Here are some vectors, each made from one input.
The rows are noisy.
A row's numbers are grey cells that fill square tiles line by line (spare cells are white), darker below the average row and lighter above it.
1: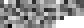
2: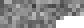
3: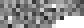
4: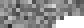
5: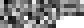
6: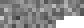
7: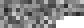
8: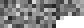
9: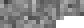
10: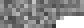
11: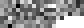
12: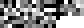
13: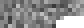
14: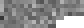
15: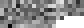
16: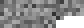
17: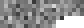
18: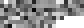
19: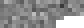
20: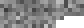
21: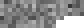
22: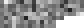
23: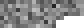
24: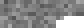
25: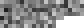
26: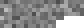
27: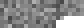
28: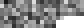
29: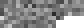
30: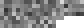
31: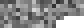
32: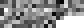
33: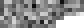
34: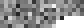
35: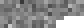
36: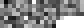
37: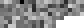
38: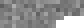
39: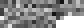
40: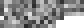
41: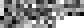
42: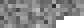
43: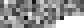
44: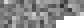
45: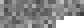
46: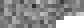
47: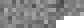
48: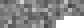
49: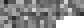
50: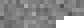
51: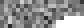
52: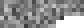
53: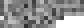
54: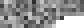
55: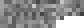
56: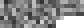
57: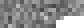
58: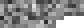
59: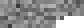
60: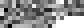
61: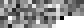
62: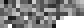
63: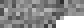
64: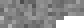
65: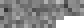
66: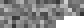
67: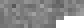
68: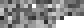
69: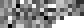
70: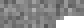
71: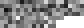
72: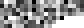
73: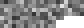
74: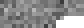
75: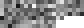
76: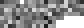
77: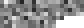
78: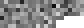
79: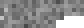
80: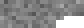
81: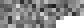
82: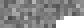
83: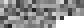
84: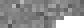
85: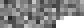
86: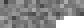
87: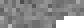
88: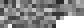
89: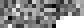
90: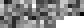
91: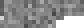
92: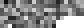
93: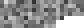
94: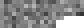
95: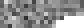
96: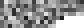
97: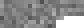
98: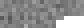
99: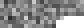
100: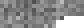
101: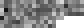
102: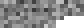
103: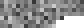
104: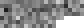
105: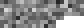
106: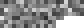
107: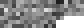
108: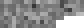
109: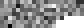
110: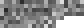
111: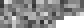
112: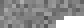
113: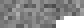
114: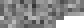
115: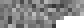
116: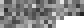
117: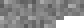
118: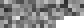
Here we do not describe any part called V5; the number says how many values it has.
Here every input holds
a list of up to two items, each a true/false value and a value of V5.
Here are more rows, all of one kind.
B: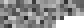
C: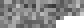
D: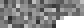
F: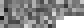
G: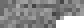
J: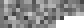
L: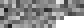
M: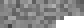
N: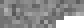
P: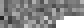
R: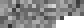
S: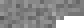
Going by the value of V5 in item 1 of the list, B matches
F and G.
